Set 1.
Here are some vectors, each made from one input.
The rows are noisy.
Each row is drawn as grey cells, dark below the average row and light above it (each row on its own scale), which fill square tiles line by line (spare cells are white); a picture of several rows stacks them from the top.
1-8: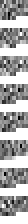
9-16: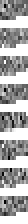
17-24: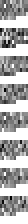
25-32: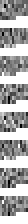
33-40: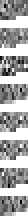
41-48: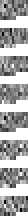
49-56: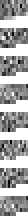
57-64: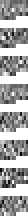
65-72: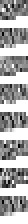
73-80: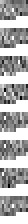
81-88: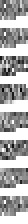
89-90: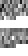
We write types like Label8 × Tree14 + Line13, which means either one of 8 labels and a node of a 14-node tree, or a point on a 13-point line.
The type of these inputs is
Line12 + Tree11.
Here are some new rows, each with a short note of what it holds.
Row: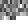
a point on a 12-point line
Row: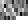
a node of an 11-node tree
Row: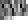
a point on a 12-point line
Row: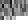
a point on a 12-point line
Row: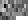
a node of an 11-node tree
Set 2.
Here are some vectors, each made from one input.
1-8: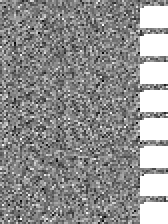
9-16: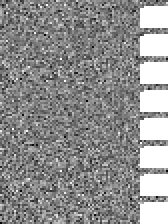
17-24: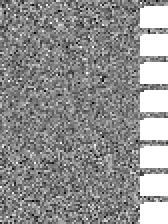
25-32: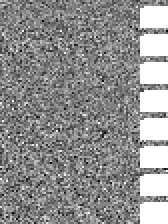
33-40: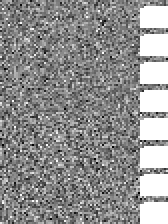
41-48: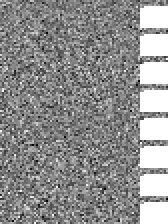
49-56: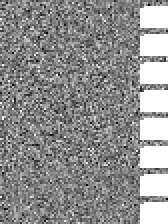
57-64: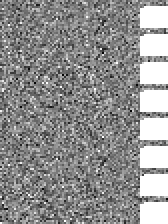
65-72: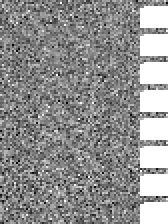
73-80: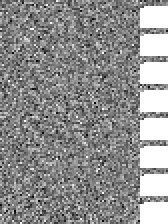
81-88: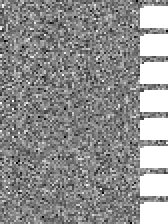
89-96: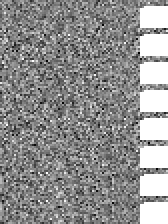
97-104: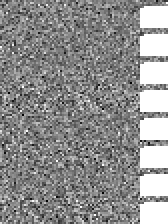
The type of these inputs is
Bool × Bool × Bool + Circle6.
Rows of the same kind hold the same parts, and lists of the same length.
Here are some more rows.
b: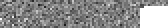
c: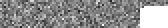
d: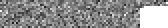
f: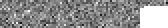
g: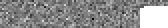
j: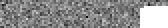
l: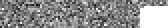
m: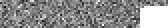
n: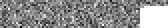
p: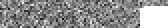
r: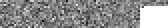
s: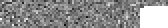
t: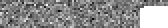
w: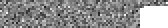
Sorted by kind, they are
b, d, g, j, l, p, s, t, w
c, f, m, n, r

